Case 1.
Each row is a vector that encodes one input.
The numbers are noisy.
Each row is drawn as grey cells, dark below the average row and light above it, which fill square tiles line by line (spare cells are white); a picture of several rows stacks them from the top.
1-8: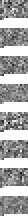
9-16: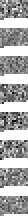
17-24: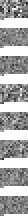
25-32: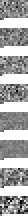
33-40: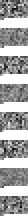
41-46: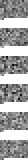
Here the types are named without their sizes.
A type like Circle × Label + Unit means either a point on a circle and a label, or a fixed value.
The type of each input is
Tree.
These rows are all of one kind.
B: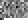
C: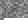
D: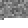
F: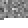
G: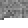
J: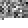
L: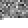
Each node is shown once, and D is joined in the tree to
F and J.
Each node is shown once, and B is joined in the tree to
G.
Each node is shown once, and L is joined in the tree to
C.
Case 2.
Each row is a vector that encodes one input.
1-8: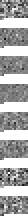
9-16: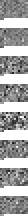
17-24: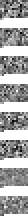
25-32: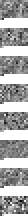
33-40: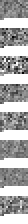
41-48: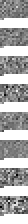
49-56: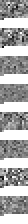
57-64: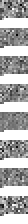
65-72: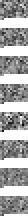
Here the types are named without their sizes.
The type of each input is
Tree + Unit.
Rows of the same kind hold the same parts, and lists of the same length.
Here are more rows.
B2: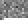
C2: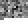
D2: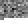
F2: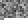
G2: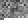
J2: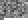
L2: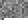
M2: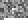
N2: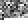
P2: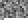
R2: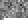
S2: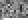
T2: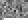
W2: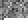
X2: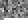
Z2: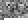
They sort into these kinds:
B2, C2, D2, G2, J2, L2, M2, N2, R2, W2, X2, Z2
F2, P2, S2, T2

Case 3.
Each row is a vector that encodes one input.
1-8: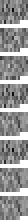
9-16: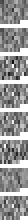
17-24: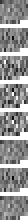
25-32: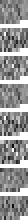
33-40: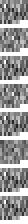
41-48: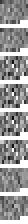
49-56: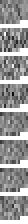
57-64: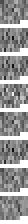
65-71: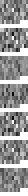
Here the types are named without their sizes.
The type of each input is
Line.
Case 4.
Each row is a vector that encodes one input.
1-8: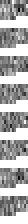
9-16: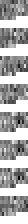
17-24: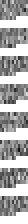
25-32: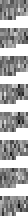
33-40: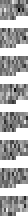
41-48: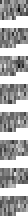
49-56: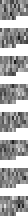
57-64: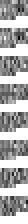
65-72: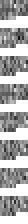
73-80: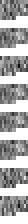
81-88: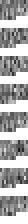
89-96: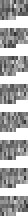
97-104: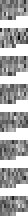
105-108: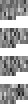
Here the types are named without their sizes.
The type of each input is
Bool × Bool × Bool.
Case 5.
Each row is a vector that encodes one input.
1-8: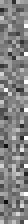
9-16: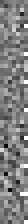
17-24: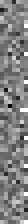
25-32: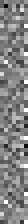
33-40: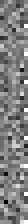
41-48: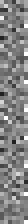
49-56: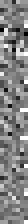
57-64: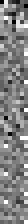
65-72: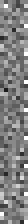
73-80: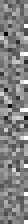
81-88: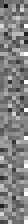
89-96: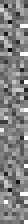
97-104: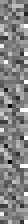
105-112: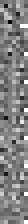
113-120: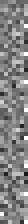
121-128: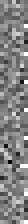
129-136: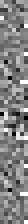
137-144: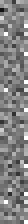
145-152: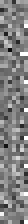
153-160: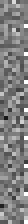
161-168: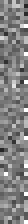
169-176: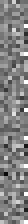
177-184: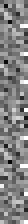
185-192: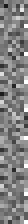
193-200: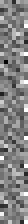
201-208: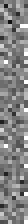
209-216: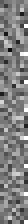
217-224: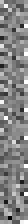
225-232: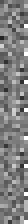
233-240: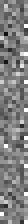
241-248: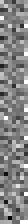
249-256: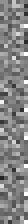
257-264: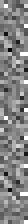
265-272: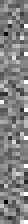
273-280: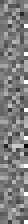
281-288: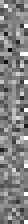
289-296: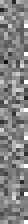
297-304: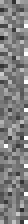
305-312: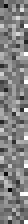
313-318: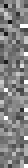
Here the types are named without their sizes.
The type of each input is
Tree + Unit.
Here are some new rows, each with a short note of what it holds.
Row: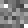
a node of a tree
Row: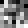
a fixed value
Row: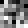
a fixed value
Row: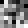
a fixed value
